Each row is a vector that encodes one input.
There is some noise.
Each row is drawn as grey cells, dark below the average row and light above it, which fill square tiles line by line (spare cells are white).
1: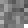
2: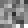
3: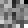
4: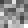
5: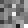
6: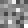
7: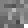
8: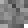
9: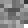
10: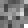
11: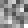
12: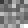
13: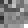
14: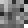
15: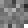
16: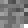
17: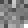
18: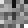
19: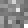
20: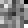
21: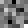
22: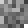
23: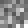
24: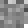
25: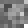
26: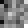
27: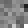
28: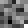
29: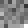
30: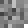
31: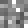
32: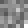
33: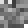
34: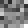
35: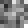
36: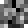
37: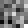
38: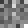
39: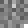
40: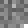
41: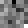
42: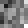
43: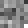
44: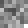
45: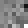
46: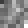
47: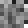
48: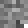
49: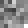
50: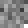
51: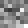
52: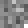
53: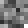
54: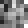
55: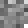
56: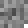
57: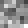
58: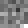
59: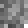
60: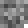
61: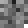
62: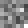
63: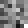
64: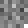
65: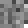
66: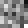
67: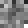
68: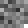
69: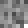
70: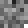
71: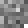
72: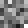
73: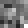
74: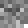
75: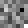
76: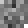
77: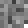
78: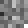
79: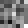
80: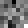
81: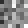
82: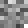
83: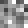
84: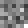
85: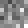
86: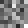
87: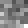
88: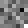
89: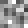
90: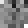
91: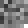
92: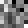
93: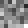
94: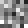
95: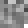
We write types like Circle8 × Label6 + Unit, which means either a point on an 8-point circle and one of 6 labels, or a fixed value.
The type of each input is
Bool × Bool × Bool + Label9.
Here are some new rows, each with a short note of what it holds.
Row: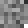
one of 9 labels
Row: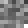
three true/false values
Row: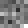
three true/false values
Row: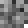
three true/false values
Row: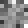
one of 9 labels
